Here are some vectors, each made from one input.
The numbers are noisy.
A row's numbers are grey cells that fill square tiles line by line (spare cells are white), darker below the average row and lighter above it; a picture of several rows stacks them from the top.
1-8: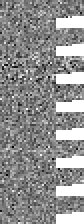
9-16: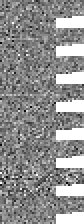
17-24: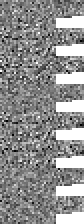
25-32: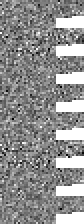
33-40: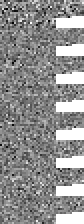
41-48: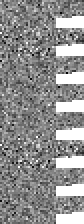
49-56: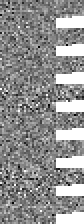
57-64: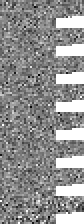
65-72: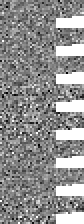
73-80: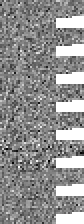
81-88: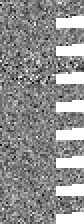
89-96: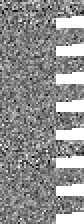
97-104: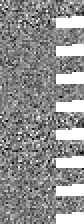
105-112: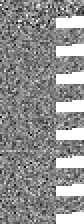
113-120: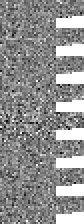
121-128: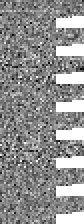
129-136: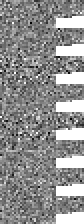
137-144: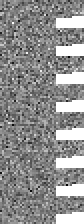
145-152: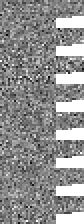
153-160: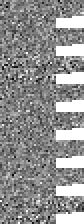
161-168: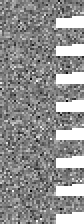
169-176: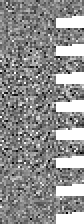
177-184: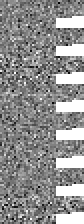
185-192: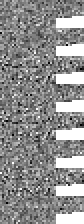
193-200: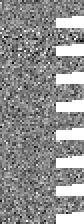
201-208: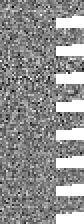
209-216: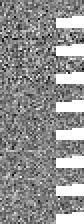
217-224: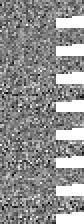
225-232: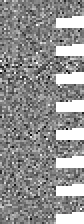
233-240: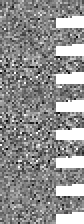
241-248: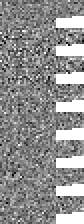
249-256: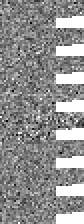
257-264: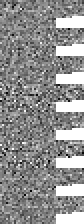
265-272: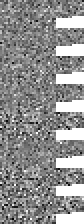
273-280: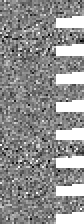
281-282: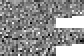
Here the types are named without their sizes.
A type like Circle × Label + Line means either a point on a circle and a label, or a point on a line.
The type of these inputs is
Line × (Tree + Unit).
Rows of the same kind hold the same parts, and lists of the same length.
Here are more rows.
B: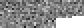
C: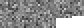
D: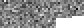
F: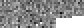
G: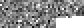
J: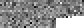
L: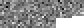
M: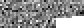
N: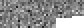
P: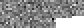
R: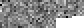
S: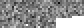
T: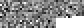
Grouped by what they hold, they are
B, C, D, F, J, L, N, P, R, S
G, M, T

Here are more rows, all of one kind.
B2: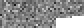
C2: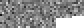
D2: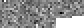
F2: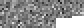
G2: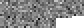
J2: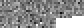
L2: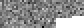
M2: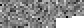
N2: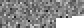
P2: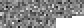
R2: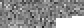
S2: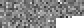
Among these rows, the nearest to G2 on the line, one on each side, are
C2 and S2.
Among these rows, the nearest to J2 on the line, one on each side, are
D2 and P2.
